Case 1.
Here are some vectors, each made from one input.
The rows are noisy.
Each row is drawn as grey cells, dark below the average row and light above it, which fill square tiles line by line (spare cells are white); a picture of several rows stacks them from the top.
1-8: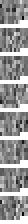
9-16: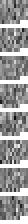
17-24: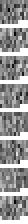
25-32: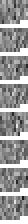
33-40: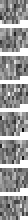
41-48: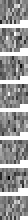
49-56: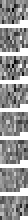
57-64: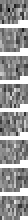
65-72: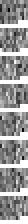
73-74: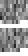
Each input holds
either a point on an 8-point circle, or a node of a 10-node tree.
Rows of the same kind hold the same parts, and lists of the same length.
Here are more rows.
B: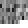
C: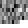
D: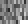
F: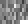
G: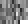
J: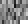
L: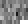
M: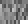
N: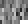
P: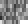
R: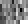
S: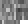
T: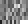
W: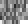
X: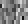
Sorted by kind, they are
B, C, D, G, J, P, R, W, X
F, L, M, N, S, T

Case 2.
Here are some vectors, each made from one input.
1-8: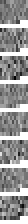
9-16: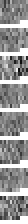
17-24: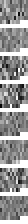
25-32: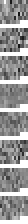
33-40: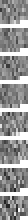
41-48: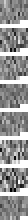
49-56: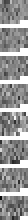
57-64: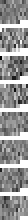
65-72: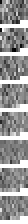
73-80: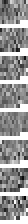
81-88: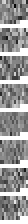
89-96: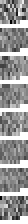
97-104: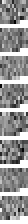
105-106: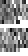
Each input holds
a list of up to two points on a 7-point line.
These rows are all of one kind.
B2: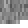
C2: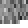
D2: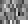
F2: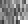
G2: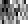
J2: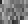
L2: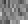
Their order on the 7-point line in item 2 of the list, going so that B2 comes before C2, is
G2, D2, F2, B2, L2, J2, C2.
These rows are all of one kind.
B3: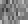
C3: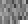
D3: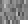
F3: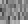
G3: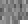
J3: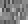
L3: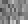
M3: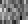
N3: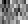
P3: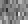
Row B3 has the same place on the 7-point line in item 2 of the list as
D3, G3, N3 and P3.
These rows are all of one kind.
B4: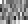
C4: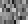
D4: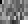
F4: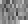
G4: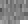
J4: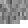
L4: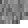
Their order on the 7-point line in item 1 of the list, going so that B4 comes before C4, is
J4, B4, D4, G4, L4, F4, C4.
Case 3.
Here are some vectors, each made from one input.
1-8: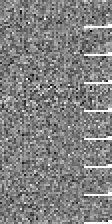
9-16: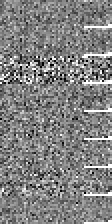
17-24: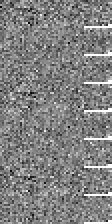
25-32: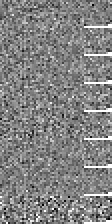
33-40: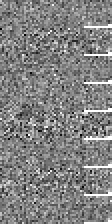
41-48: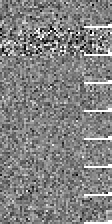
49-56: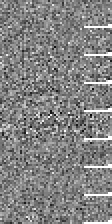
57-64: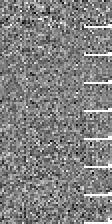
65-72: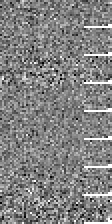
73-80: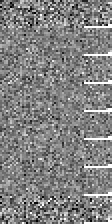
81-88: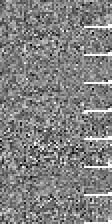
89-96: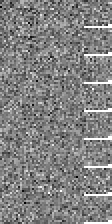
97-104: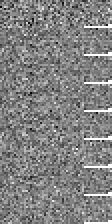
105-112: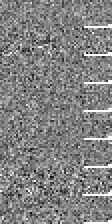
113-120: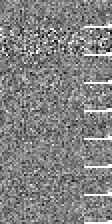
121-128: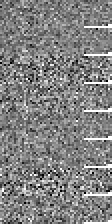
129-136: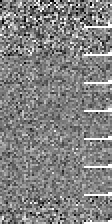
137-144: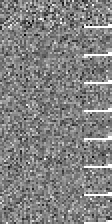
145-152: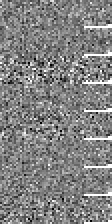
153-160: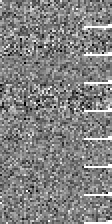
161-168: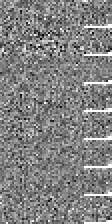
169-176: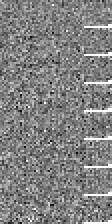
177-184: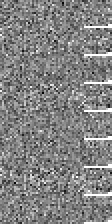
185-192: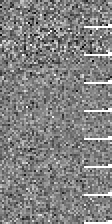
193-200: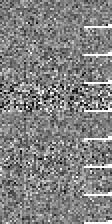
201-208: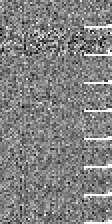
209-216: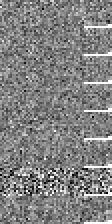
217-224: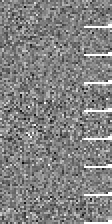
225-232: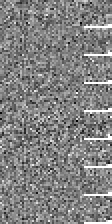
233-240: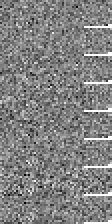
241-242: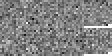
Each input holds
either a point on a 9-point line, or a point on a 17-point line.
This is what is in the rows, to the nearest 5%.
About 40% of them hold a point on a 9-point line. The rest hold a point on a 17-point line.
